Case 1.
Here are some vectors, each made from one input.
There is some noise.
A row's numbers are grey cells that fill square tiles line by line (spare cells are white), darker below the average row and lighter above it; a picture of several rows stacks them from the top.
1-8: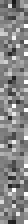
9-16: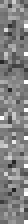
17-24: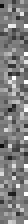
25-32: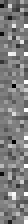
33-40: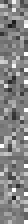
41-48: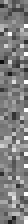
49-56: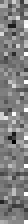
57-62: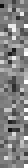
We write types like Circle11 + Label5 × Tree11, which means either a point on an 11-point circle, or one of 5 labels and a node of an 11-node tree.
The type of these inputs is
Label9 × Line5.
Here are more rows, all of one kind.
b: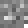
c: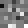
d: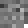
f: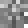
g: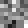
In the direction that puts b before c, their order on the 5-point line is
g, f, b, c, d.
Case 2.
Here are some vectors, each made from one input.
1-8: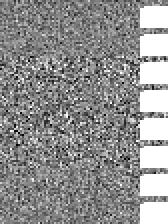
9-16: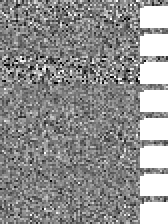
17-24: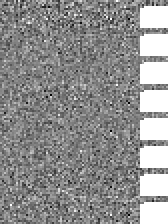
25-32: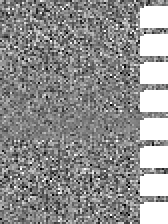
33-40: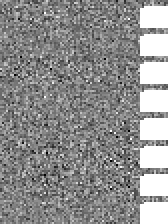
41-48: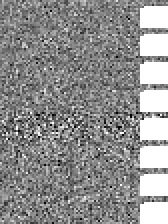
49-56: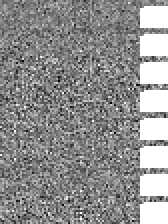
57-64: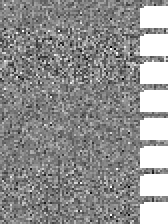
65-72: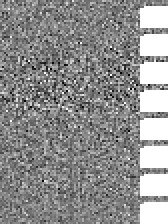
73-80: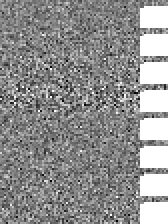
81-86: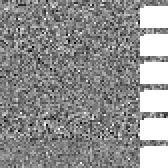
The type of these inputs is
Line6 × (Tree10 + Unit).
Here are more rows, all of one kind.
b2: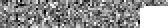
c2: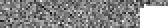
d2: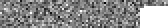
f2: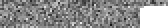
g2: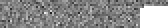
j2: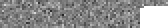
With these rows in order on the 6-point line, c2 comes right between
f2 and g2.
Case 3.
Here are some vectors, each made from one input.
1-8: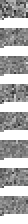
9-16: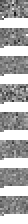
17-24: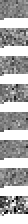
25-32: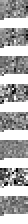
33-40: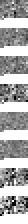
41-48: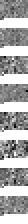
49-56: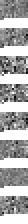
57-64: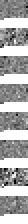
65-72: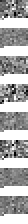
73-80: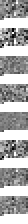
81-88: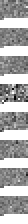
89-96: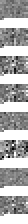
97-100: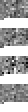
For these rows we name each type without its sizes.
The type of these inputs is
Bool × Bool × Bool × Bool × Line × Line + Unit.
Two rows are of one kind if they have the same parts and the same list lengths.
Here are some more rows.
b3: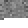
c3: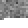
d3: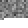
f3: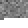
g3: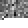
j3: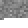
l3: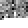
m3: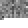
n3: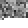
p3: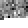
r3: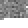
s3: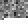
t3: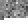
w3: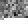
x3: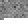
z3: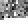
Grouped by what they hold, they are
b3, c3, d3, f3, g3, j3, l3, m3, p3, r3, s3, t3, w3, x3, z3
n3

